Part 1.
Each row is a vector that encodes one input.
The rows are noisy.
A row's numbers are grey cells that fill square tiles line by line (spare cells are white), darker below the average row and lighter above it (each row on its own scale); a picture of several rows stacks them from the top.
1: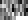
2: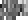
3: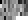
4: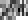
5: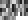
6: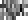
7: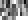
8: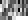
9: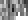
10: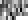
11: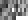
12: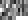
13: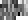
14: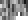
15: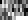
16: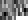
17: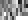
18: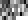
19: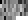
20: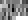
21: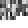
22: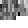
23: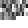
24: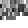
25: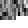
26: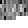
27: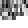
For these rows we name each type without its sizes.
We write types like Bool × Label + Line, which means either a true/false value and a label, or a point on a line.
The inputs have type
Line × Line.
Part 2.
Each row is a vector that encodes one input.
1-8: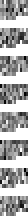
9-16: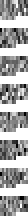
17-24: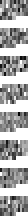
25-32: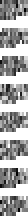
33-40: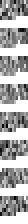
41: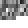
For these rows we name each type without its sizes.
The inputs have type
Line × Line.
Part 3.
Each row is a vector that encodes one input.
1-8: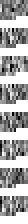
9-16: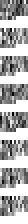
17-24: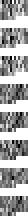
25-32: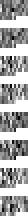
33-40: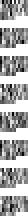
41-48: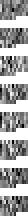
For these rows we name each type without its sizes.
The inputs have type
Line.
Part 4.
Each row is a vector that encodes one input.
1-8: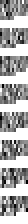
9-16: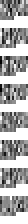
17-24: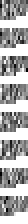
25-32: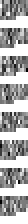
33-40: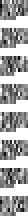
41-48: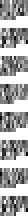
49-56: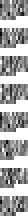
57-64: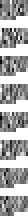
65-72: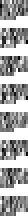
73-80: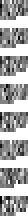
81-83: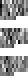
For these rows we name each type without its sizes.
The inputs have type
Line.
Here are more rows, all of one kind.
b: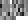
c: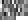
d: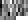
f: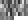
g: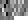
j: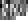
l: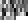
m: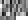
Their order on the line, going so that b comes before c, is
d, b, j, g, f, c, m, l.
